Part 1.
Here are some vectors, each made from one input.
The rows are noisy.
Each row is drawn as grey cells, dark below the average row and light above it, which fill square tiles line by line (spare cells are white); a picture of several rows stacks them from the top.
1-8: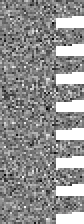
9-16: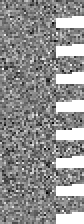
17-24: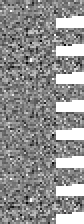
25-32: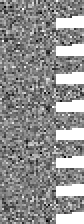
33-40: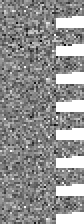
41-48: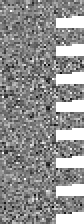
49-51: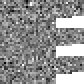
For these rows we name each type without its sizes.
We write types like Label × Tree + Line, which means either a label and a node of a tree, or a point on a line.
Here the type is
Line + Tree.
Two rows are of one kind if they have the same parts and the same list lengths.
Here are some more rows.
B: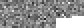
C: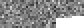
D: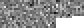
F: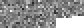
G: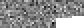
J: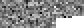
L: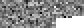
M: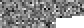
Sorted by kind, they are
B, C, D, F, G
J, L, M

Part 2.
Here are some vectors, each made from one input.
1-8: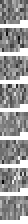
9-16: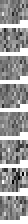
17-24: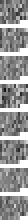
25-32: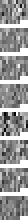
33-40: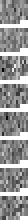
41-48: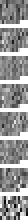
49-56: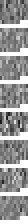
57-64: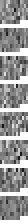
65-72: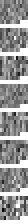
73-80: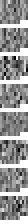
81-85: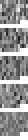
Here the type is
Line6 + Line8.
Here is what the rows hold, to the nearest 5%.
About 50% of them hold a point on a 6-point line. The rest hold a point on an 8-point line.
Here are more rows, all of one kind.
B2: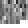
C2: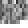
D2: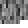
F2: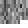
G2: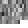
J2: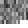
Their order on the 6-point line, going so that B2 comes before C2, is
G2, B2, F2, C2, J2, D2.
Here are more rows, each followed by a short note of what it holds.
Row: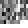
a point on an 8-point line
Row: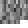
a point on an 8-point line
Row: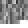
a point on a 6-point line
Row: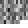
a point on an 8-point line
